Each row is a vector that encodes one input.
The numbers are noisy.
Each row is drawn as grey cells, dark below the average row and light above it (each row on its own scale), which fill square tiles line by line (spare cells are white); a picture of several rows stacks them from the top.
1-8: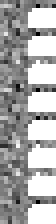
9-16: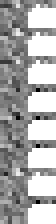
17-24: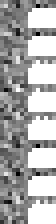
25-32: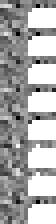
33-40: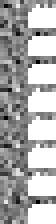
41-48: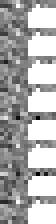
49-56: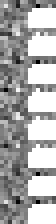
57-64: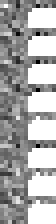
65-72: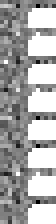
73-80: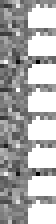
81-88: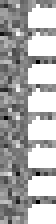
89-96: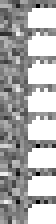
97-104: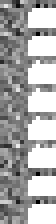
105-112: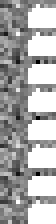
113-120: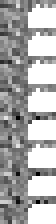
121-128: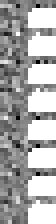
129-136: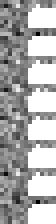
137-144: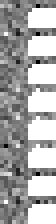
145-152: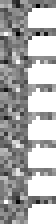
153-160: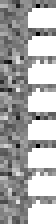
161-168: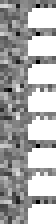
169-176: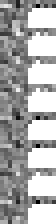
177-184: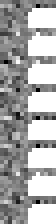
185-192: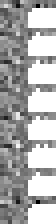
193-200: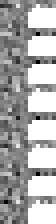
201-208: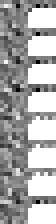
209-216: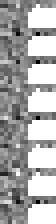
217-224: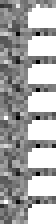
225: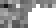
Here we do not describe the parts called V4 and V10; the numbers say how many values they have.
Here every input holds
a point on an 11-point line, a true/false value, a value of V4 and a value of V10.
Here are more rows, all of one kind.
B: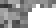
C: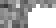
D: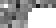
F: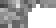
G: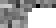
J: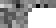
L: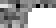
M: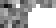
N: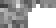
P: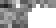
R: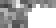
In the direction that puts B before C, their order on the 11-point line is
M, J, B, C, F, N, P, R, L, D, G.
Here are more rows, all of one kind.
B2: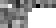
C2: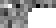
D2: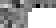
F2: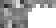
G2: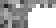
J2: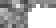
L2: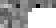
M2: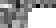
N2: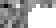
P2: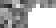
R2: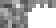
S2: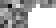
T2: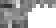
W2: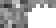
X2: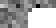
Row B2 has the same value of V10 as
C2, F2, G2 and P2.
